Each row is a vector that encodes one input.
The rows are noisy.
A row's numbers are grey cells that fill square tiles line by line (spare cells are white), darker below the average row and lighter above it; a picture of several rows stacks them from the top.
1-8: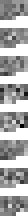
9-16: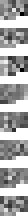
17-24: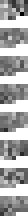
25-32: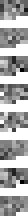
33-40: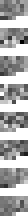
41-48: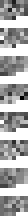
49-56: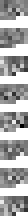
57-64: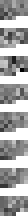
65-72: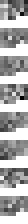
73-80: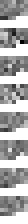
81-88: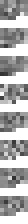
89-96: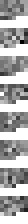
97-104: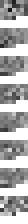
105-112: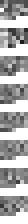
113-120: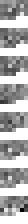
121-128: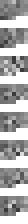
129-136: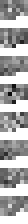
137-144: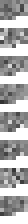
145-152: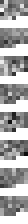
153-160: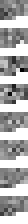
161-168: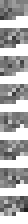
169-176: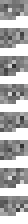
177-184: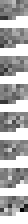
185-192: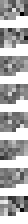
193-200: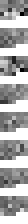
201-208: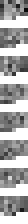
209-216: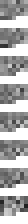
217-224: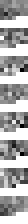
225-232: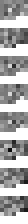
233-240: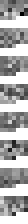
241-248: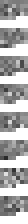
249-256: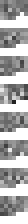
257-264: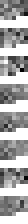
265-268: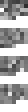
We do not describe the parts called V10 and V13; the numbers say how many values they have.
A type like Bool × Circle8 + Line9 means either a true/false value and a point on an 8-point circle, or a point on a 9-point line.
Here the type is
Bool × (Line9 + V10) + V13.
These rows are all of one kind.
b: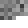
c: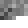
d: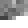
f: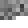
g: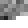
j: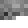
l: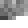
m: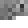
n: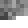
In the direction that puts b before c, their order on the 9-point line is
j, f, m, b, c, n, l, d, g.
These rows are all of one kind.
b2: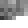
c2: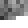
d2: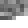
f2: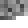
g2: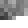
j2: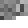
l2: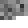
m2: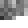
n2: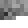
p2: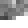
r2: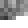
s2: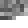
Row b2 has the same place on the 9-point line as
d2, g2, m2 and s2.
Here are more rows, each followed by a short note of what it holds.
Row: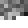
a value of V13
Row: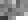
a point on a 9-point line and a true/false value
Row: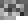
a value of V13
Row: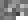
a true/false value and a value of V10
